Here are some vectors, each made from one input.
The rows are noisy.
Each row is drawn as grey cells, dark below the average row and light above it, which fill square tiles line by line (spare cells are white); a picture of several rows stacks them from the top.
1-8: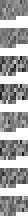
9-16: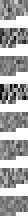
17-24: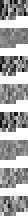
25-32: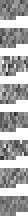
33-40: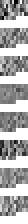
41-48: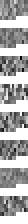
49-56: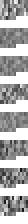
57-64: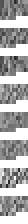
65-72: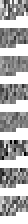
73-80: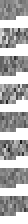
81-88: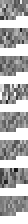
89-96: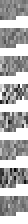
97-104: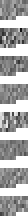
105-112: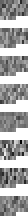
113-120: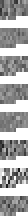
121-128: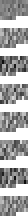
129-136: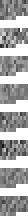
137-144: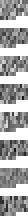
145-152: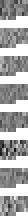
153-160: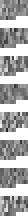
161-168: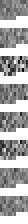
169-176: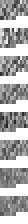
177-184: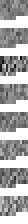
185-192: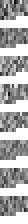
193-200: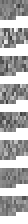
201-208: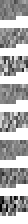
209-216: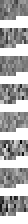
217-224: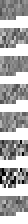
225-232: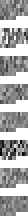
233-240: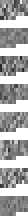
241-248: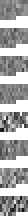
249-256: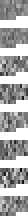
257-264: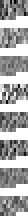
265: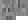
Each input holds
a point on an 8-point circle and a point on a 13-point line.
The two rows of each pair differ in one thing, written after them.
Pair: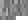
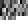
the place on the 8-point circle
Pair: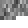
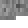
the place on the 8-point circle
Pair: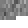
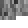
the place on the 13-point line
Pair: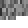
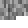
the place on the 13-point line
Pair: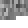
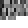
the place on the 8-point circle
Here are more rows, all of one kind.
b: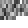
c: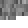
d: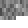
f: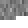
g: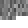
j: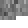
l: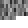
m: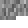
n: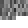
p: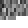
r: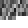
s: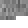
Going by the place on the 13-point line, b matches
g and l.
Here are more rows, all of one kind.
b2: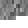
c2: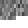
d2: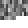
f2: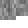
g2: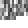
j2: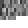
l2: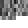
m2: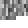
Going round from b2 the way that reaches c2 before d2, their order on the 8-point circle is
b2, c2, l2, m2, g2, j2, f2, d2.
